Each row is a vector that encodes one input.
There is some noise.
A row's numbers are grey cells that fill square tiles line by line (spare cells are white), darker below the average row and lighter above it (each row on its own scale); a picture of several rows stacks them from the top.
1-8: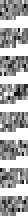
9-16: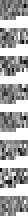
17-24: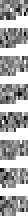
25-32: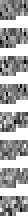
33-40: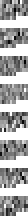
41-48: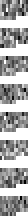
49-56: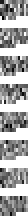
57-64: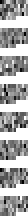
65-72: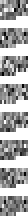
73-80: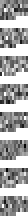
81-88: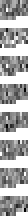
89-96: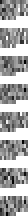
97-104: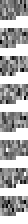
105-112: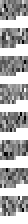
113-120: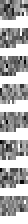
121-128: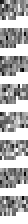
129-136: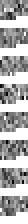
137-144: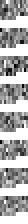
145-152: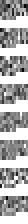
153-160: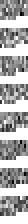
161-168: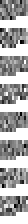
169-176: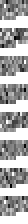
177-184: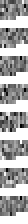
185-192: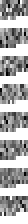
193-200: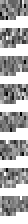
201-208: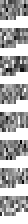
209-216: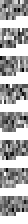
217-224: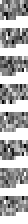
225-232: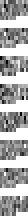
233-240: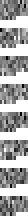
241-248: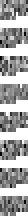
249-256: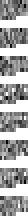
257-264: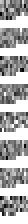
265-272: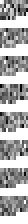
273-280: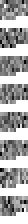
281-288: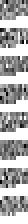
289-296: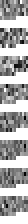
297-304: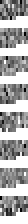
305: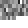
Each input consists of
either a point on a 5-point line, or a list of up to two points on an 8-point circle.
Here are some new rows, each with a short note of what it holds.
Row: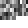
a list of two items
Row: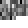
a list of one item
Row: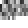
the empty list
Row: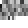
the empty list
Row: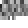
the empty list
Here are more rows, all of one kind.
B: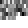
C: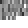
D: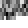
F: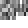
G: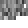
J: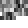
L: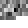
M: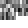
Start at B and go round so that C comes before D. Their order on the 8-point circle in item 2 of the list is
B, C, M, F, D, G, J, L.
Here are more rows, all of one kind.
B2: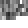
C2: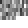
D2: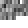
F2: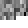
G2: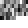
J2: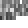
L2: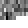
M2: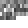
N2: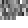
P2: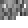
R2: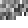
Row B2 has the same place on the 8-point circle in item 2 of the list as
F2, P2 and R2.
